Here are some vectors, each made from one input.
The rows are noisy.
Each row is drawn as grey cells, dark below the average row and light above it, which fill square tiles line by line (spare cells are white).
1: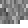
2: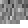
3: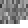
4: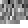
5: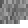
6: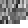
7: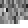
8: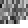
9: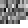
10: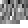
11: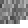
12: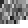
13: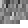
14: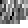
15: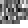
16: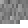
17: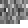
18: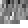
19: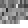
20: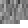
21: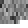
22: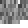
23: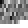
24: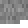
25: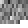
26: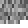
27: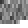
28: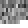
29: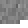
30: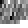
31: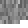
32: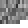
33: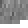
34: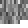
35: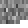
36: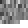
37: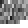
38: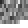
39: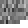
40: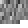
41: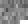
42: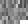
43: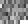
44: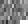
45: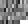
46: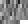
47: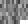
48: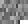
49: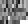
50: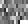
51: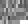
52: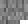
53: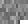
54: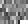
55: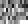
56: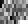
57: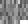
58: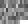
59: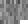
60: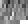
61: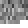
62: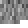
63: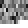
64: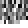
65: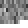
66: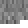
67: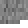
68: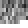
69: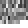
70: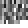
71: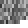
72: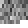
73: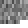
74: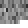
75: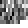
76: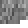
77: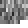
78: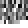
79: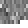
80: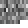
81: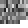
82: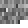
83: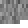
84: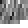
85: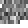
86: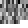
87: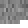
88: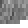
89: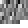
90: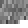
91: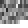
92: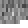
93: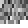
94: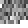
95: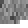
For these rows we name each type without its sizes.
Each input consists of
either a fixed value, or a node of a tree and a true/false value.
